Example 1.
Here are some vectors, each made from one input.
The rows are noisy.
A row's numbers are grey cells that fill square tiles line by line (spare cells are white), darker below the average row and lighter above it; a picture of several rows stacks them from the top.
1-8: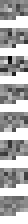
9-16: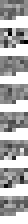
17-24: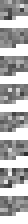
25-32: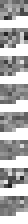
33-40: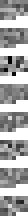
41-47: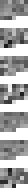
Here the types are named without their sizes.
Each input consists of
either a label, or three true/false values.
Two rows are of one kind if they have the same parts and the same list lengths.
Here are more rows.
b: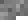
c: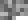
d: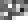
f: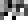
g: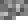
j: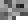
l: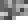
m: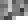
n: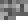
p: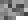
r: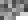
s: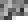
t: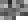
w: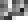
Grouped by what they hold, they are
b, c, d, f, g, l, n, r, t
j, m, p, s, w

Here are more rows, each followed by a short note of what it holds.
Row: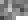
a label
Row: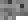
three true/false values
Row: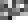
three true/false values
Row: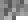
three true/false values
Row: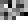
a label
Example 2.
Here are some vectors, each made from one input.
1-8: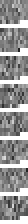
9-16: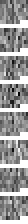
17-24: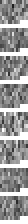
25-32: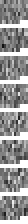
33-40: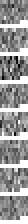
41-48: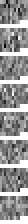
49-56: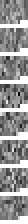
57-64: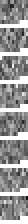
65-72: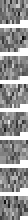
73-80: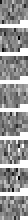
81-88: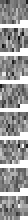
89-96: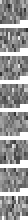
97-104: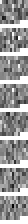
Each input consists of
a point on a 9-point line and four true/false values.
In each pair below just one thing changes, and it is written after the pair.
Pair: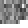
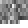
one of the four true/false values
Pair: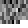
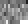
one of the four true/false values
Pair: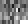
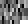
one of the four true/false values
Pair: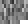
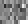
the place on the 9-point line
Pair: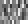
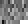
one of the four true/false values
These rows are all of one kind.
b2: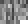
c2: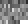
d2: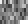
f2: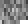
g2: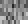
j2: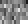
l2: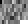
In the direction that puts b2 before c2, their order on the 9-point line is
g2, b2, j2, l2, c2, f2, d2.
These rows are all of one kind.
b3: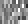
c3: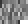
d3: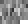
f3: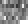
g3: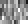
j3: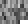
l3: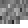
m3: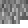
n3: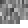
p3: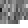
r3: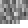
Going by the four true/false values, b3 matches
d3, l3, n3 and r3.
